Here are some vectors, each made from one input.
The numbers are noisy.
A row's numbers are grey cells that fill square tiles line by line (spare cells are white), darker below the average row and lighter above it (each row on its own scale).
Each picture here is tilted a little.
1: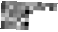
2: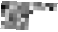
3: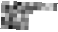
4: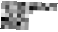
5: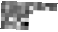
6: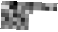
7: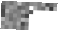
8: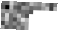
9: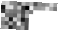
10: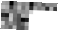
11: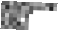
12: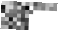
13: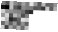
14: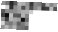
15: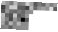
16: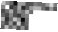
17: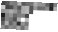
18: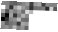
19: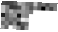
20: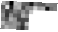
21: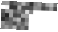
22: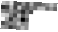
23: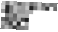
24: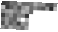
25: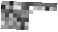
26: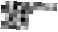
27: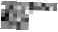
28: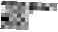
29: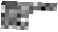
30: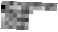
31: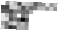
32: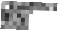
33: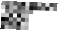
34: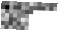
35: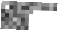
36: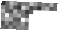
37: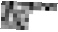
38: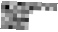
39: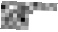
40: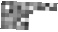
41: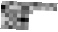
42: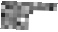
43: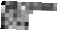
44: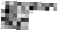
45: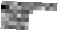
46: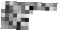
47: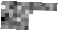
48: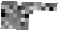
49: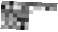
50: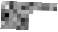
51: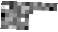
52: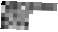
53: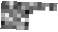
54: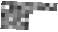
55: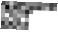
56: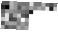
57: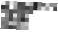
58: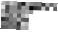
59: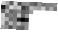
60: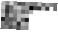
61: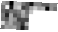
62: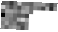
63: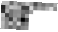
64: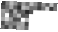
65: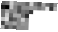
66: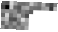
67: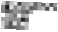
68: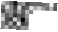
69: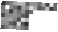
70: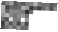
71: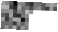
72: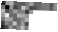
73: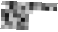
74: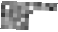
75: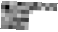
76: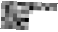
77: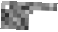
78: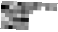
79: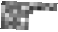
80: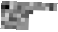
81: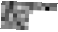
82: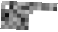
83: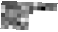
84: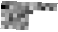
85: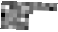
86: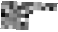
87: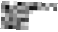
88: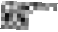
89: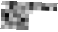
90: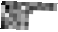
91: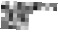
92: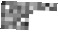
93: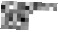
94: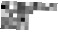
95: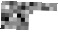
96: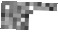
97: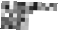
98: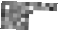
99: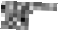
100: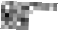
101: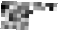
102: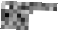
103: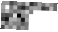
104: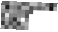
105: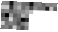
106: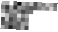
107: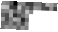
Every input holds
a point on an 8-point circle, together with either a point on a 6-point line, or a node of an 8-node tree.
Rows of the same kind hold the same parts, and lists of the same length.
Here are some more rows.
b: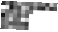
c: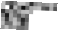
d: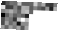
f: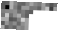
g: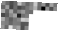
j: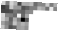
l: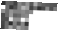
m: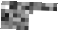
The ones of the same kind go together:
b, d, f, g, l
c, j, m

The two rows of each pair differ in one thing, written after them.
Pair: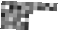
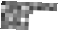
the place on the 8-point circle
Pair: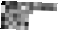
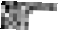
the place on the 8-point circle
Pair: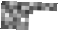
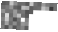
the place on the 6-point line
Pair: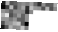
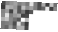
the place on the 6-point line
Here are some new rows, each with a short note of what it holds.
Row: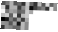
a point on an 8-point circle and a node of an 8-node tree
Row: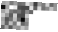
a point on an 8-point circle and a node of an 8-node tree
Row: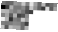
a point on an 8-point circle and a point on a 6-point line
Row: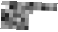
a point on an 8-point circle and a node of an 8-node tree
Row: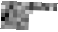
a point on an 8-point circle and a node of an 8-node tree
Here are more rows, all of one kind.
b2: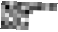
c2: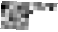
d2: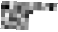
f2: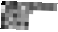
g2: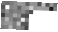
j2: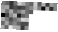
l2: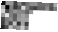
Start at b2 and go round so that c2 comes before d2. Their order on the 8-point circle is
b2, l2, f2, j2, g2, c2, d2.
